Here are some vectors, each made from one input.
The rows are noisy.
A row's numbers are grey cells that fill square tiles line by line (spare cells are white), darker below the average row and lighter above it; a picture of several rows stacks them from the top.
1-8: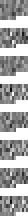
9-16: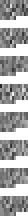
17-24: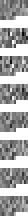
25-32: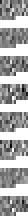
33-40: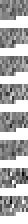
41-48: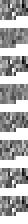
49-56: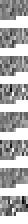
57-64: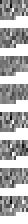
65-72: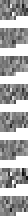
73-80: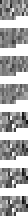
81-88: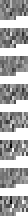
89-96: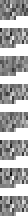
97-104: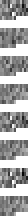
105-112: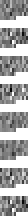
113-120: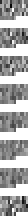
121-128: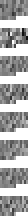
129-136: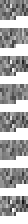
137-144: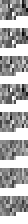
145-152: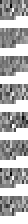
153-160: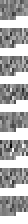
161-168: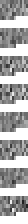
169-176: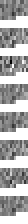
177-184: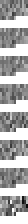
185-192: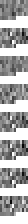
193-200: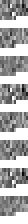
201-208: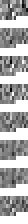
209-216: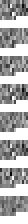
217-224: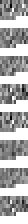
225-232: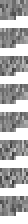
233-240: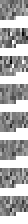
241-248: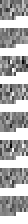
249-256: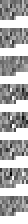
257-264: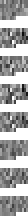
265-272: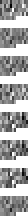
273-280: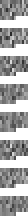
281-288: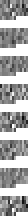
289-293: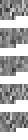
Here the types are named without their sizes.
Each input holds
a point on a line.
